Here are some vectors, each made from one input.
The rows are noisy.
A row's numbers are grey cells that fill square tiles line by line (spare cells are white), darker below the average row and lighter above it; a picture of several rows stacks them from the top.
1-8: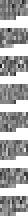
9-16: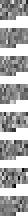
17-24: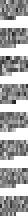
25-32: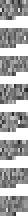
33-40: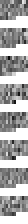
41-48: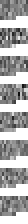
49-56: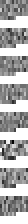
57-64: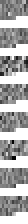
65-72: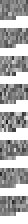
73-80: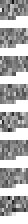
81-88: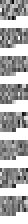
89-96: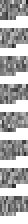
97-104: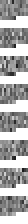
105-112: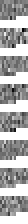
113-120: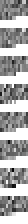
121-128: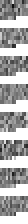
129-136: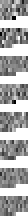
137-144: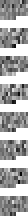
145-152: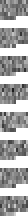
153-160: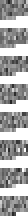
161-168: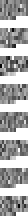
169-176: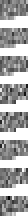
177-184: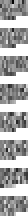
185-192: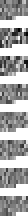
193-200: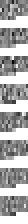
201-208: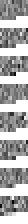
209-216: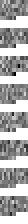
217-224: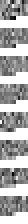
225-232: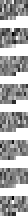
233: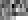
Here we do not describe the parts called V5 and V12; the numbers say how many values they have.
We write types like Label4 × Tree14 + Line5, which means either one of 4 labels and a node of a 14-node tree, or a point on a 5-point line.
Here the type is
Bool × Bool × Bool + Tree11 × V5 + V12.
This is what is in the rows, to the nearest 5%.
About 30% of them hold a node of an 11-node tree and a value of V5. About 30% of them hold three true/false values. The rest hold a value of V12.
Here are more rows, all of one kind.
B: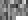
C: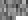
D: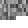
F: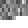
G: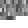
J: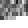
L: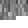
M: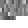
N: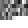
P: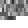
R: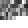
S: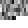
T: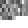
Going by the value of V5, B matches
G, L, M and S.
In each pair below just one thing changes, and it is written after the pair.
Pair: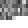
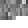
the node of the tree
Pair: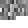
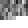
the node of the tree
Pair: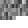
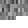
the node of the tree
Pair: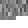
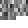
the node of the tree
